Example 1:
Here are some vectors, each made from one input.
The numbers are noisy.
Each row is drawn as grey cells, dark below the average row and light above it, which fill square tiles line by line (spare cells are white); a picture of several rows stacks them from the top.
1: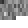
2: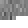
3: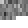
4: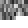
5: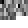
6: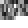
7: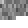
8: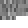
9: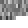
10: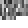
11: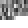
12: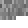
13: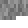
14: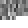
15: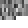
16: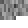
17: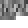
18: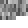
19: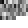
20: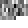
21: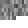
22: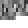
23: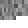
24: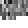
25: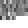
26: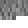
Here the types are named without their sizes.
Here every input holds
three true/false values.
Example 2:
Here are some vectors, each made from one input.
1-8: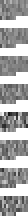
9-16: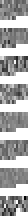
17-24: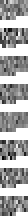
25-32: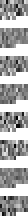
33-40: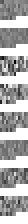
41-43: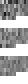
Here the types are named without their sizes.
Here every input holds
either a fixed value, or three true/false values.
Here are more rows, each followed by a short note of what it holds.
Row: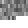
a fixed value
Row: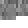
three true/false values
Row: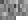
three true/false values
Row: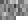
three true/false values
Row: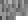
three true/false values
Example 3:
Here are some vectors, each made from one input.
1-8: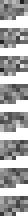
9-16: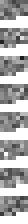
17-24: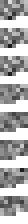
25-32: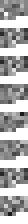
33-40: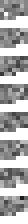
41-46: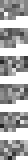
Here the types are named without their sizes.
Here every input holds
a node of a tree.
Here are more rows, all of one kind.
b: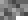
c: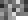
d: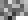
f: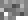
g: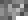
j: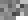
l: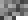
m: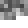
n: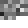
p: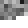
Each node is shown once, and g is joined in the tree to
b, c and f.
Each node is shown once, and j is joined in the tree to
d, m and n.
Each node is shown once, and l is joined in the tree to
b and p.
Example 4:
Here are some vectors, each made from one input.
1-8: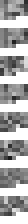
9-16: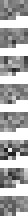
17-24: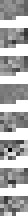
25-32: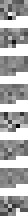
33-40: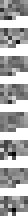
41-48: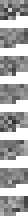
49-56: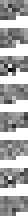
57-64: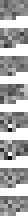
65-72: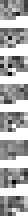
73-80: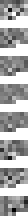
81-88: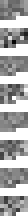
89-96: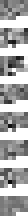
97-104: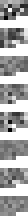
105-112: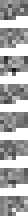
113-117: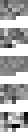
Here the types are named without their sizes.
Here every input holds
a point on a line.
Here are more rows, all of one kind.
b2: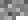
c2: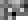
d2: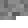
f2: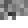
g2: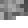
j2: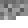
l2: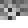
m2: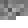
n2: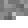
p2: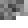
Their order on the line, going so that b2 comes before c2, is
b2, n2, g2, l2, j2, f2, m2, d2, c2, p2.
